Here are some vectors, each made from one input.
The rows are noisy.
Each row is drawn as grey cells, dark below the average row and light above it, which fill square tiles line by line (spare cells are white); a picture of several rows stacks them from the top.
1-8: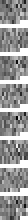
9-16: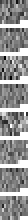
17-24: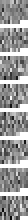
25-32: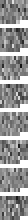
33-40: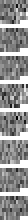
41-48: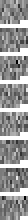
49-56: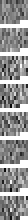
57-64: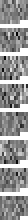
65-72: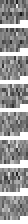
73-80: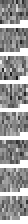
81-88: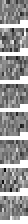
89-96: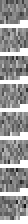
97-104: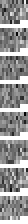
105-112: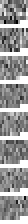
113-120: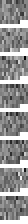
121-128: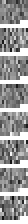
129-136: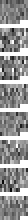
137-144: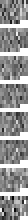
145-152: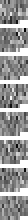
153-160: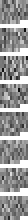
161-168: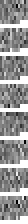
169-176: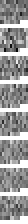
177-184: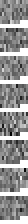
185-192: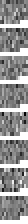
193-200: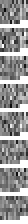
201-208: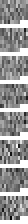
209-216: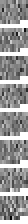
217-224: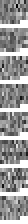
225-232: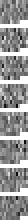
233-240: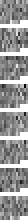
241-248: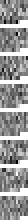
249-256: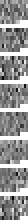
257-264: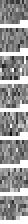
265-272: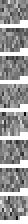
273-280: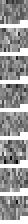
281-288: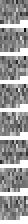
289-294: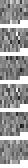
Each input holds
either one of 12 labels and a point on an 8-point line, or a point on a 7-point line, or four true/false values.
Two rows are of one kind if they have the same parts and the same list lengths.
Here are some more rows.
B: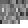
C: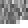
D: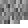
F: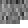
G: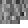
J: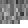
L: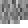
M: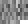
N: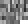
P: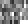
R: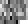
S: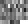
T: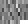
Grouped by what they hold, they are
B, D, F, G, J, L, M, T
C, N, S
P, R

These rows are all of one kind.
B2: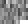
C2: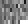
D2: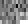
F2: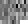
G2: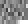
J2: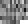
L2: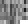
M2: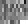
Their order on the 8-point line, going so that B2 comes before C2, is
G2, B2, L2, J2, M2, F2, C2, D2.
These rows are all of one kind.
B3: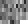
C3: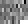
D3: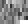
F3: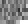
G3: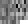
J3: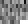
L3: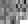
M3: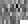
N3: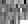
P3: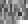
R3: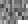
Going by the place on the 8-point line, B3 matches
C3, G3, J3 and N3.
